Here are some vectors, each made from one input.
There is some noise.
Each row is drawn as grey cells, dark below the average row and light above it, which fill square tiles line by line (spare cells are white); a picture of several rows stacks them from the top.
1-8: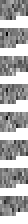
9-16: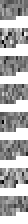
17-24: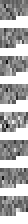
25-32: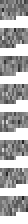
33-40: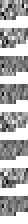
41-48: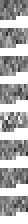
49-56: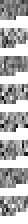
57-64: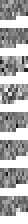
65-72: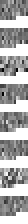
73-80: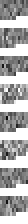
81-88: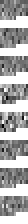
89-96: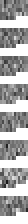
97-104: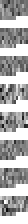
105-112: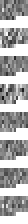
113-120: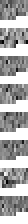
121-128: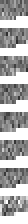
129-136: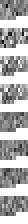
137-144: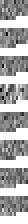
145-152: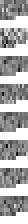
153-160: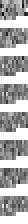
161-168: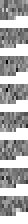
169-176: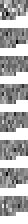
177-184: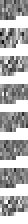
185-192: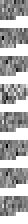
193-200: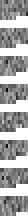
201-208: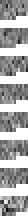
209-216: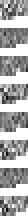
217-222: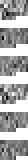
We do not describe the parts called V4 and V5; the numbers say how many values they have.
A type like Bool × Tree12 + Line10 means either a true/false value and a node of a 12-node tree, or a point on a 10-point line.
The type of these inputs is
Line6 + Tree8 × (Tree8 + Unit) × V5 + V4.
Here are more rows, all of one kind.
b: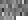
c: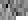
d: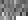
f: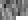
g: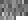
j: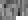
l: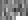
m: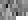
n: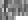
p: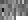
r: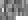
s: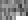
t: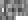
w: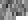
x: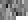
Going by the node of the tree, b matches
f, g, l and x.
